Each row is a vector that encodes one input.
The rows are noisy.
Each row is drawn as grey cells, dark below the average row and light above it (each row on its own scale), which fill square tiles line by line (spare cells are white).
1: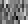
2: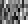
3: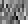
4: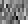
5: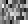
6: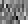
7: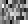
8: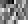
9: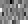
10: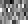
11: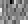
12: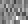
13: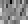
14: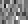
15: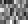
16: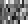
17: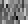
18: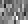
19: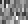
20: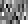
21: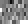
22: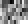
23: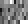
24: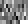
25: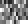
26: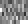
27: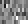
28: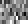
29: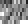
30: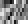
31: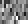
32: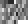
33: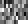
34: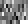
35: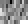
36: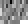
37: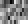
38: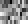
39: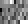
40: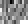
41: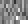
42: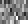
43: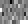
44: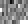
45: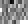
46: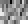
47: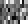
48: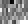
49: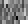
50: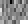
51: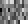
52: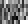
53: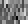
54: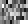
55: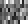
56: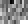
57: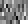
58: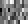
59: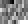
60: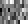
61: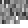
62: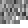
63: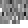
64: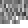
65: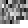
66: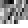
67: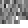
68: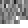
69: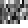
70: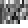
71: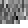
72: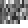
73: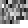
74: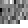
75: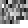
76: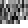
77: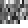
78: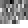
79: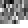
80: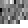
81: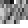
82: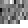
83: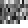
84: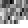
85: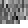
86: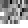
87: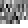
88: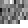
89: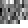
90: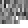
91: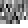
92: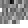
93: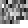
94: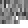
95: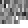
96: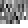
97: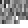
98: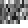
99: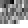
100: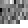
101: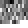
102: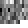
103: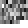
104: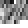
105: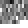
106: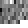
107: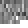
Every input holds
a list of up to two points on a 7-point line.
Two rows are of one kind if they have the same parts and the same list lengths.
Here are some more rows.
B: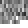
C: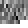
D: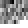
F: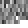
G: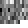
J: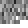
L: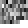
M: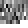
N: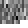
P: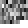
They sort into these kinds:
B, D, F, J
C, G, M, N
L, P

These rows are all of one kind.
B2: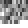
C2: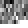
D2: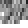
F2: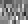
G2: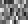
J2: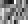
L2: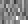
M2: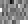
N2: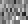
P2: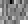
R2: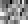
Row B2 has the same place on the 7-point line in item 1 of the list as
D2 and R2.
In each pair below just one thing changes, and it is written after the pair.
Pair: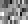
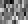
the place on the 7-point line in item 1 of the list
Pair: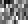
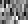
the place on the 7-point line in item 1 of the list
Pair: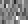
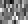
the place on the 7-point line in item 1 of the list
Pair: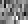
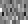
the place on the 7-point line in item 2 of the list
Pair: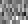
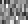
the place on the 7-point line in item 2 of the list
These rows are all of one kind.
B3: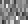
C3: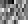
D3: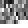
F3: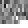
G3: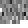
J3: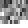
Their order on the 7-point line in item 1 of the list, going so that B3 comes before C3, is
B3, F3, G3, D3, C3, J3.
